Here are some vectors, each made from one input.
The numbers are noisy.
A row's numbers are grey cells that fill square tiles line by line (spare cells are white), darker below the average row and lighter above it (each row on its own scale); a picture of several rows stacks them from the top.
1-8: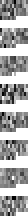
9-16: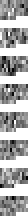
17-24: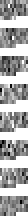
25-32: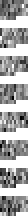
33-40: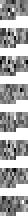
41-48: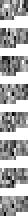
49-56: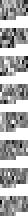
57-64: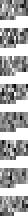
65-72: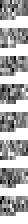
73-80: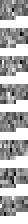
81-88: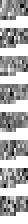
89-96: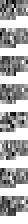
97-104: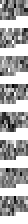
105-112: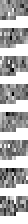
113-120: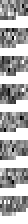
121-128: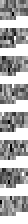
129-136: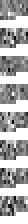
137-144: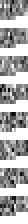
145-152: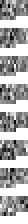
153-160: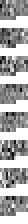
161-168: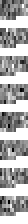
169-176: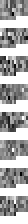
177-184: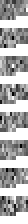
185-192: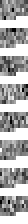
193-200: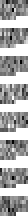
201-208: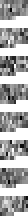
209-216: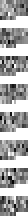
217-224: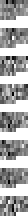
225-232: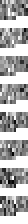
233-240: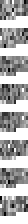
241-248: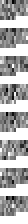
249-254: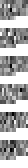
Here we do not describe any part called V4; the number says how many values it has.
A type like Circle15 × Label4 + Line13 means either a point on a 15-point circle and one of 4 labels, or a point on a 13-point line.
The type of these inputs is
(Circle11 + Line7) × List2(V4).
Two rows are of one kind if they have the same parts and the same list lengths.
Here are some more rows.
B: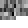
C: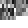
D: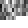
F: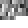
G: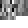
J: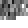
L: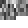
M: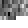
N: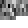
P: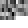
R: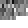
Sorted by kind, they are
B, C, R
D, G
F
J, M
L, N
P

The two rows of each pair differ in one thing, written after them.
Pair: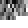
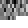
the value of V4 in item 2 of the list
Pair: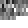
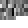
the place on the 11-point circle
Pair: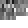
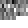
the value of V4 in item 2 of the list
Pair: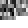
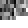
the value of V4 in item 2 of the list
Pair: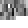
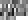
the value of V4 in item 1 of the list
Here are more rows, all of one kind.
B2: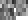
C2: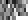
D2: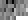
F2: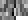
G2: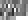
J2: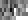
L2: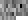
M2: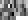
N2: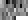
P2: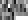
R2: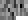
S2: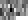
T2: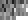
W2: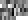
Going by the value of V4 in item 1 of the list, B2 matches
G2, S2 and W2.
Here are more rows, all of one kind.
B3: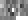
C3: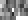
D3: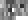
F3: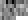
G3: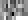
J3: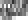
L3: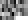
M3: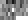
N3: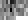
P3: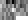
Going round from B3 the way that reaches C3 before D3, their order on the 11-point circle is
B3, C3, L3, M3, P3, F3, N3, D3, J3, G3.
